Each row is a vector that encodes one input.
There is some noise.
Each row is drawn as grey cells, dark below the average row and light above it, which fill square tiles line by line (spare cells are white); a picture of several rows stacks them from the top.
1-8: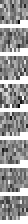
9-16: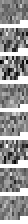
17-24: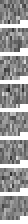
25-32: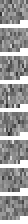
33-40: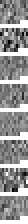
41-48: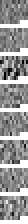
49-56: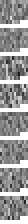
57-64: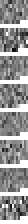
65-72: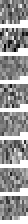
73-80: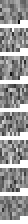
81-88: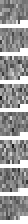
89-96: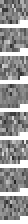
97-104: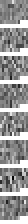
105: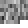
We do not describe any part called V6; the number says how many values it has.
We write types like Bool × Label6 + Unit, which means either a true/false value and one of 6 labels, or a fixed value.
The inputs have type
Tree7 × (Tree7 + V6) + Unit.
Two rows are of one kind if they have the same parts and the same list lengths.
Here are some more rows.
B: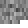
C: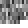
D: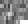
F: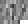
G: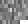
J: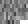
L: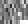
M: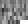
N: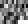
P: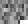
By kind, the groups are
B, F, G, L, P
C, D, J, M
N

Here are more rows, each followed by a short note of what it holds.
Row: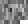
a node of each of two 7-node trees
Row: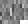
a node of a 7-node tree and a value of V6
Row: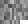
a node of a 7-node tree and a value of V6
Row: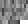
a node of each of two 7-node trees
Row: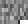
a node of a 7-node tree and a value of V6
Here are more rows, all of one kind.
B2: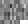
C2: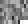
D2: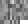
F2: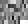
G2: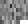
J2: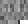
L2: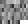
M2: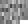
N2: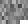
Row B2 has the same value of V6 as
C2, D2 and F2.
